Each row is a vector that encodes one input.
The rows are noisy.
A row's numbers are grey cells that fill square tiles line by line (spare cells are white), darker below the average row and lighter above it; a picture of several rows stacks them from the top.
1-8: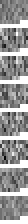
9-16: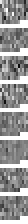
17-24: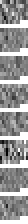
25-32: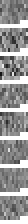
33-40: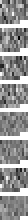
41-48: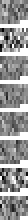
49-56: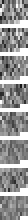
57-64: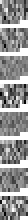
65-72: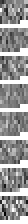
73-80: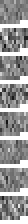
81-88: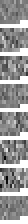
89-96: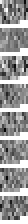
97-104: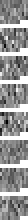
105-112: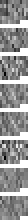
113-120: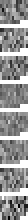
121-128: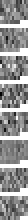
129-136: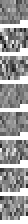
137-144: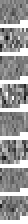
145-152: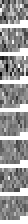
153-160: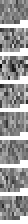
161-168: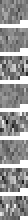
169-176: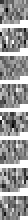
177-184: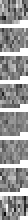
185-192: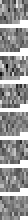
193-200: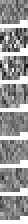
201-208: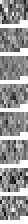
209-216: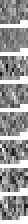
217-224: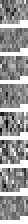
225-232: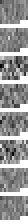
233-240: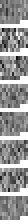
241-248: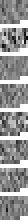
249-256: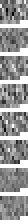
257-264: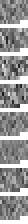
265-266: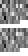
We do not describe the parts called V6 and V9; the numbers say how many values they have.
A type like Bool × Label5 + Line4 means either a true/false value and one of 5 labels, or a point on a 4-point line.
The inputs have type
Label8 × V6 + Tree10 × (Tree11 + Unit) × V9.
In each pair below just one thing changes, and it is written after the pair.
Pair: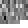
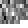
the label
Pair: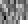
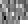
the label
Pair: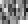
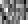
the label
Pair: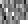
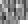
the label
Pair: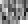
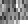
the label
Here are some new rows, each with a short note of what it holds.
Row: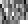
one of 8 labels and a value of V6
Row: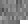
a node of a 10-node tree, a node of an 11-node tree and a value of V9
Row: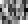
one of 8 labels and a value of V6
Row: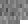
a node of a 10-node tree, a node of an 11-node tree and a value of V9
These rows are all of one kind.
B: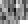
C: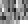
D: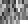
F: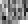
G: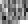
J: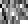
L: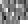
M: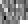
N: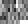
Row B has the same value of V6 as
L and N.
